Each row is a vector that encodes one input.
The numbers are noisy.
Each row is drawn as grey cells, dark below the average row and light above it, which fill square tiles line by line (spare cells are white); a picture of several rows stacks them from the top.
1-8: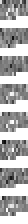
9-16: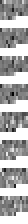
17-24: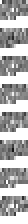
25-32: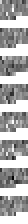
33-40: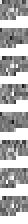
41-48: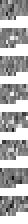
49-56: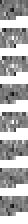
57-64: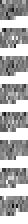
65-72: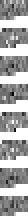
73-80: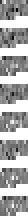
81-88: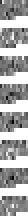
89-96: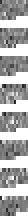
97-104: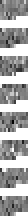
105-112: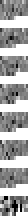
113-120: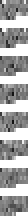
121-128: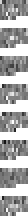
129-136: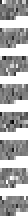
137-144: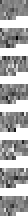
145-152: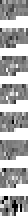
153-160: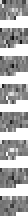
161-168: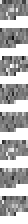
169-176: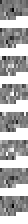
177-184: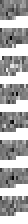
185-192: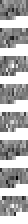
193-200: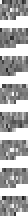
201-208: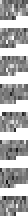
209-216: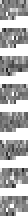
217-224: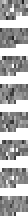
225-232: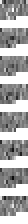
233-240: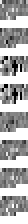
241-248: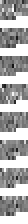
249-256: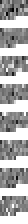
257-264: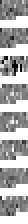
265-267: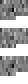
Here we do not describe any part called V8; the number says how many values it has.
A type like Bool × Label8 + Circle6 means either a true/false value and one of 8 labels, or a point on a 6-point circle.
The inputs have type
List2(Bool × V8).
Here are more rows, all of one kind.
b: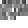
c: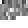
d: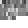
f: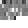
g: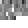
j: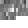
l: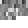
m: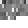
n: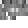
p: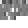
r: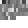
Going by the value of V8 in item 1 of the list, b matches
g, m, n and p.
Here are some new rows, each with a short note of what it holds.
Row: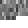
a list of two items
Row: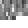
a list of one item
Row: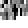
the empty list
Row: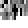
the empty list
